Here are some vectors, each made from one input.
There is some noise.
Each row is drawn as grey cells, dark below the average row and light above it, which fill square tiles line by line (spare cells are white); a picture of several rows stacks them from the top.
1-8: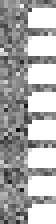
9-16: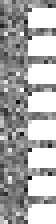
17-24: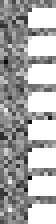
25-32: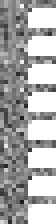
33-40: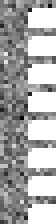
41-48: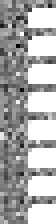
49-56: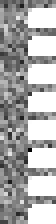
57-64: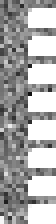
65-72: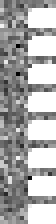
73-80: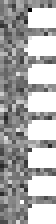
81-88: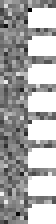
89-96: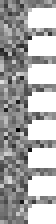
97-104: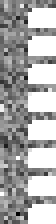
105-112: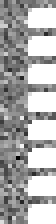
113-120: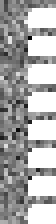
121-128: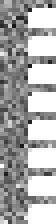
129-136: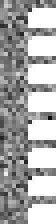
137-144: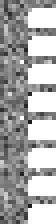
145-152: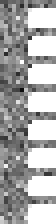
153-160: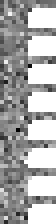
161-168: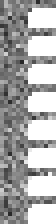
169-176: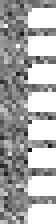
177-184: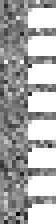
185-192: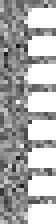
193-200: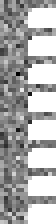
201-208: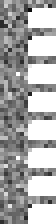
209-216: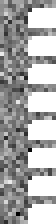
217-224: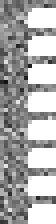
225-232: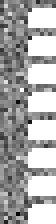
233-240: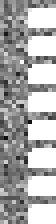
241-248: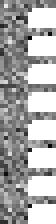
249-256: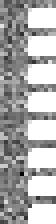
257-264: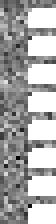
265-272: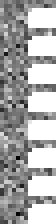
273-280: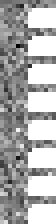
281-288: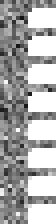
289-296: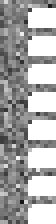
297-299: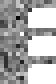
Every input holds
a node of each of two 8-node trees, together with either a point on a 6-point circle, one of 8 labels and a point on a 6-point line, or a point on a 7-point line and a true/false value.
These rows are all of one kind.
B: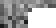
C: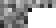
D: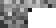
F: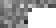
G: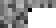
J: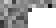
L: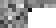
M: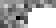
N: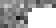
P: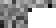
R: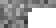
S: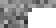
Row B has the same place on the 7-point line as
F and N.
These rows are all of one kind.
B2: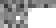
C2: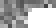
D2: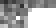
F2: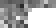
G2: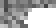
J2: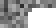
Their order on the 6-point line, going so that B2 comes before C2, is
B2, G2, F2, C2, D2, J2.
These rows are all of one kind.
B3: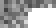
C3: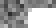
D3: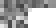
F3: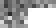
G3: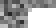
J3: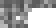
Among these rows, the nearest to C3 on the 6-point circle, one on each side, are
F3 and J3.
